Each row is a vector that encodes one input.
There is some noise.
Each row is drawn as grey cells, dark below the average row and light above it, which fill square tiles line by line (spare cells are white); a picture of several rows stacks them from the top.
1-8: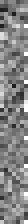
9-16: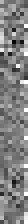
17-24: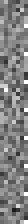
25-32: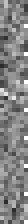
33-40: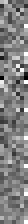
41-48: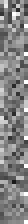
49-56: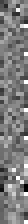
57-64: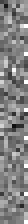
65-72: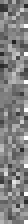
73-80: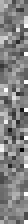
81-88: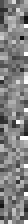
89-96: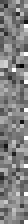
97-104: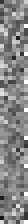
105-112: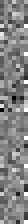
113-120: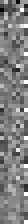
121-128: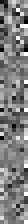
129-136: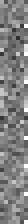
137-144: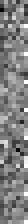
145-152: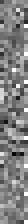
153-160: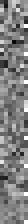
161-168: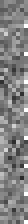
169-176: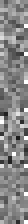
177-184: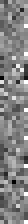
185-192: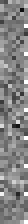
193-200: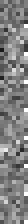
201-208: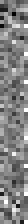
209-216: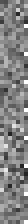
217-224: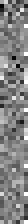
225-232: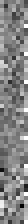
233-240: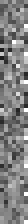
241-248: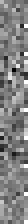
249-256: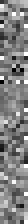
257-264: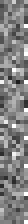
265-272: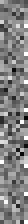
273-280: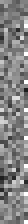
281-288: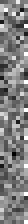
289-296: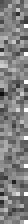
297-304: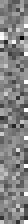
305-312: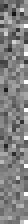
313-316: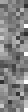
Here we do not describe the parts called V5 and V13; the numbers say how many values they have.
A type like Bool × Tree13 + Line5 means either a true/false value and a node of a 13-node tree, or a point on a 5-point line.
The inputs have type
(Bool × Line8 + V13) × Tree11 × V5.
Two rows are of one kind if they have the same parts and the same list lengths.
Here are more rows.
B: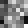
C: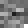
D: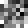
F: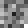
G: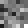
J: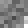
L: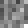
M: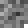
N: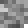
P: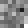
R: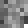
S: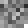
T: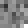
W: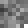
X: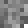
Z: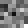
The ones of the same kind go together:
B, G, L, M, N, R, W, X, Z
C, D, F, J, P, S, T

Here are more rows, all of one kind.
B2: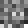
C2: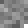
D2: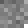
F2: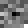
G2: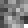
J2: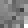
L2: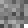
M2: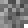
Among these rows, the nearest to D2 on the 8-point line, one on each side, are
C2 and M2.
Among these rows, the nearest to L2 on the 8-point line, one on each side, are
G2 and M2.
